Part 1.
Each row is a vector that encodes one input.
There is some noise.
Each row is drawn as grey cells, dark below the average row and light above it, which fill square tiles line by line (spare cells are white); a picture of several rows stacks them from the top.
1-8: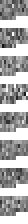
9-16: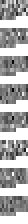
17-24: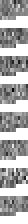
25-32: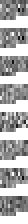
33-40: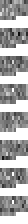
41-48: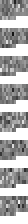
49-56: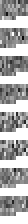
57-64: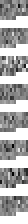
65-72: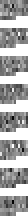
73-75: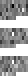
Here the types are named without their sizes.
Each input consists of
either a fixed value, or four true/false values.
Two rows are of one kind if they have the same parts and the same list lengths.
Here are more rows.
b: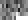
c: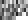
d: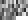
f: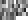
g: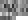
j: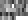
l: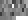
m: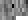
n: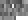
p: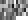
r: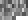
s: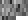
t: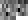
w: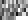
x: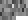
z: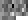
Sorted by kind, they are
b, g, j, l, m, n, r, s, t, x, z
c, d, f, p, w

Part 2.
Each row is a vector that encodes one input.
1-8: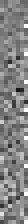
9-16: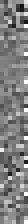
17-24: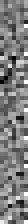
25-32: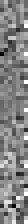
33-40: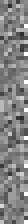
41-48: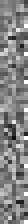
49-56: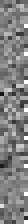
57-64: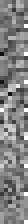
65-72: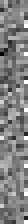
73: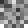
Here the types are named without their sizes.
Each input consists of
a point on a line.
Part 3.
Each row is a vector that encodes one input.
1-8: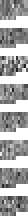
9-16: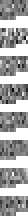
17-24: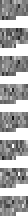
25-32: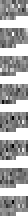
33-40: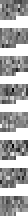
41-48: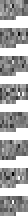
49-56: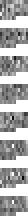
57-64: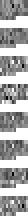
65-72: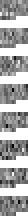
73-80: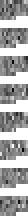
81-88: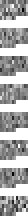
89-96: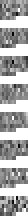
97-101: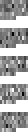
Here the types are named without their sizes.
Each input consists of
either a fixed value, or four true/false values.
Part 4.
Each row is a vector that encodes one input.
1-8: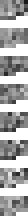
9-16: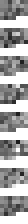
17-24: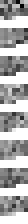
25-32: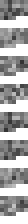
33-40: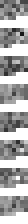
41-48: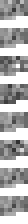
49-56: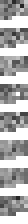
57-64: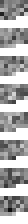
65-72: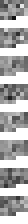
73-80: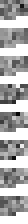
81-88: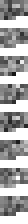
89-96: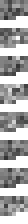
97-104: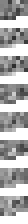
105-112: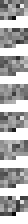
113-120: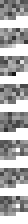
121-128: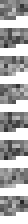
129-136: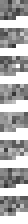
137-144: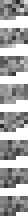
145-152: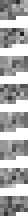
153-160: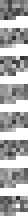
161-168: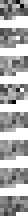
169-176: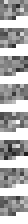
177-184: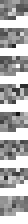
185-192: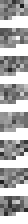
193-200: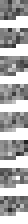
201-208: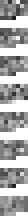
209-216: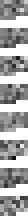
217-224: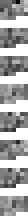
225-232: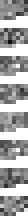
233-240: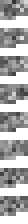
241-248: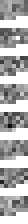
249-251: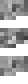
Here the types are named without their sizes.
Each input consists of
a label.
